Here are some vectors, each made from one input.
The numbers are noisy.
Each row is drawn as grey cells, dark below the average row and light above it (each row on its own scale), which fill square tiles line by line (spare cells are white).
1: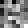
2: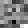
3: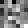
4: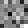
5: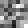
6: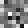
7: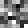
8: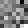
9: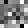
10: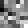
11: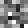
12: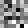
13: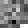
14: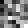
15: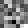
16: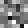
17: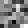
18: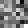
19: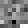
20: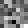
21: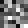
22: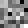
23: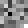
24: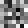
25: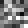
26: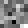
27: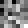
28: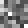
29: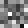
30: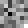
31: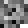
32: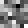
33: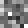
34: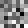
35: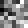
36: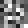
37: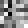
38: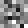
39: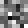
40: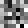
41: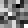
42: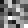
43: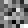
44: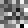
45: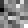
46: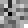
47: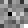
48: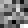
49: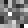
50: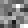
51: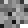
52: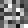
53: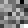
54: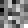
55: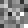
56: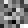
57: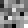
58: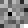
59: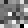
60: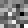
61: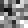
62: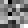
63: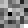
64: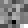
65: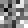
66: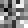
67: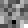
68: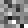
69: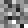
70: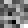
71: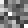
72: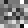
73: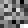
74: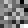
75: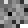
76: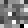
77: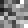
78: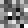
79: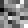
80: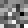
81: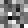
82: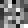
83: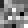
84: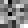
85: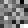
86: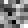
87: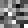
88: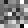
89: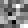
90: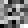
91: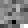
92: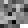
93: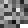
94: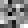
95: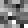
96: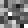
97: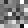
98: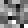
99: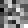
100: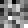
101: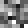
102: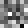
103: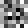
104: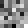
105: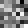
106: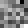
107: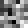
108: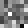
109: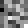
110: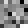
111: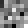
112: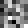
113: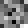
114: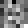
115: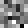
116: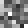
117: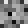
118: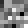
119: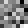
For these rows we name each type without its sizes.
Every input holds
a true/false value, together with either a fixed value, or a node of a tree.
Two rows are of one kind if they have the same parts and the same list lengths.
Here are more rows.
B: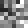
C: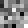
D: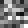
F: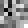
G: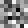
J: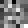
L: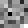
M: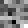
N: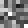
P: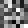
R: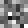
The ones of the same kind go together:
B, F, G, J, L, M, N, P, R
C, D

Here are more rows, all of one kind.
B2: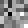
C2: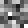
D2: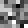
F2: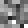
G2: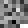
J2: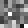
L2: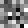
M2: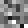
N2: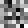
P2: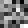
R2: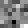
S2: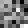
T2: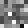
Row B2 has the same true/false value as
G2, P2, R2 and S2.
